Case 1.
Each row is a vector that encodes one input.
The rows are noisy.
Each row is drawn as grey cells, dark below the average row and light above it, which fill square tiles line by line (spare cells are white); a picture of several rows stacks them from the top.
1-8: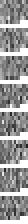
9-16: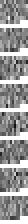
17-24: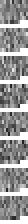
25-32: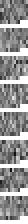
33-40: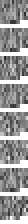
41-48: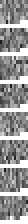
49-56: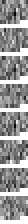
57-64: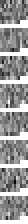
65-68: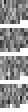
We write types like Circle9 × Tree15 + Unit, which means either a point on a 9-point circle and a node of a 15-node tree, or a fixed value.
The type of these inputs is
Line5 + Line6.
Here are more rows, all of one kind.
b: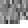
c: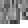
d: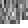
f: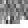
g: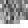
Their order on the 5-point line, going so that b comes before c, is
g, f, b, c, d.
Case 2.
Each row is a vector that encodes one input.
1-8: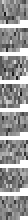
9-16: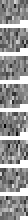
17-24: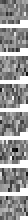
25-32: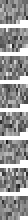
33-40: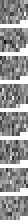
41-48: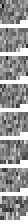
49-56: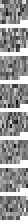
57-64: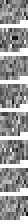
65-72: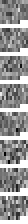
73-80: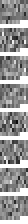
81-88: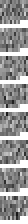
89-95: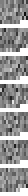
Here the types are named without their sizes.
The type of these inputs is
Line × (Tree + Unit).
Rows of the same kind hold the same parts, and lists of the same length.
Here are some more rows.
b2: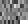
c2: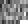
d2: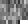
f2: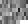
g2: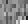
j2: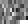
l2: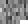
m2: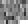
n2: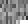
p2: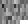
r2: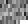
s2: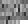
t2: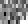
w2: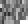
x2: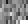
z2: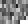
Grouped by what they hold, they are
b2, c2, d2, j2, t2, w2, z2
f2, g2, l2, m2, n2, p2, r2, s2, x2

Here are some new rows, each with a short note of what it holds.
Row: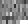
a point on a line
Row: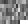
a point on a line and a node of a tree
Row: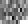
a point on a line and a node of a tree
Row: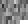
a point on a line
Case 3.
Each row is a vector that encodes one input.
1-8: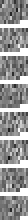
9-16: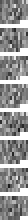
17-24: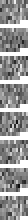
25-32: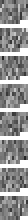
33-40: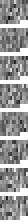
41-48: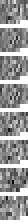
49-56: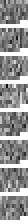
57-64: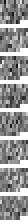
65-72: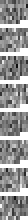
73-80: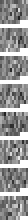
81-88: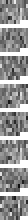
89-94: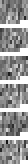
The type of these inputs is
(Circle11 + Unit) × Line8.
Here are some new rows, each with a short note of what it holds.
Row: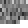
a point on an 11-point circle and a point on an 8-point line
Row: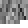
a point on an 11-point circle and a point on an 8-point line
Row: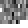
a point on an 11-point circle and a point on an 8-point line
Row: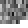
a point on an 11-point circle and a point on an 8-point line
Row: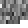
a point on an 11-point circle and a point on an 8-point line
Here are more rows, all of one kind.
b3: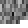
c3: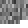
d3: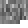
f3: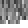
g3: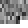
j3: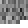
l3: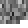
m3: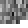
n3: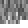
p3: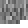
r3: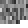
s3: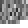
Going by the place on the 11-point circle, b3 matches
g3, l3 and m3.
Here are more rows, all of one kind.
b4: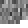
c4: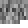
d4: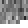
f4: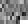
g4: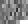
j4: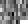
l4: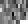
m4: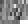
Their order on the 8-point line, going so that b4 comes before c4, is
j4, l4, b4, d4, g4, c4, m4, f4.
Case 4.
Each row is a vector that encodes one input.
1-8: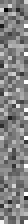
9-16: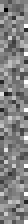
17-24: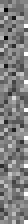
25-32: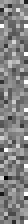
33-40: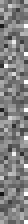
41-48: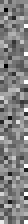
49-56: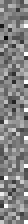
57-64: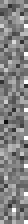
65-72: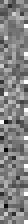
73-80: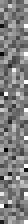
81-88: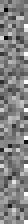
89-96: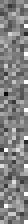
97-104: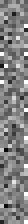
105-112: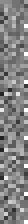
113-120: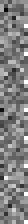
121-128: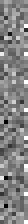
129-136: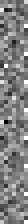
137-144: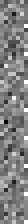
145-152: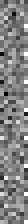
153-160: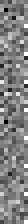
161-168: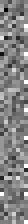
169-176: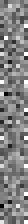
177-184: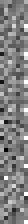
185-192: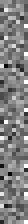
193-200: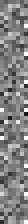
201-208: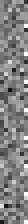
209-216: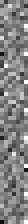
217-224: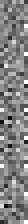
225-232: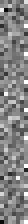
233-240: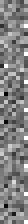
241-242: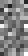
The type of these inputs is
Bool × Circle6.
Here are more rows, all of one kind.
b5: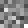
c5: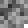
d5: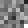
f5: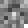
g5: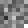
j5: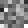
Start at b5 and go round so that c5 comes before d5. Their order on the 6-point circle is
b5, g5, f5, c5, d5, j5.
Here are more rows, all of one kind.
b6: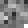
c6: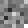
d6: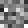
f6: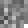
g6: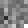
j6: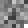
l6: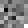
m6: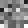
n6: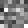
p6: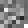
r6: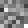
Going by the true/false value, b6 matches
j6 and l6.
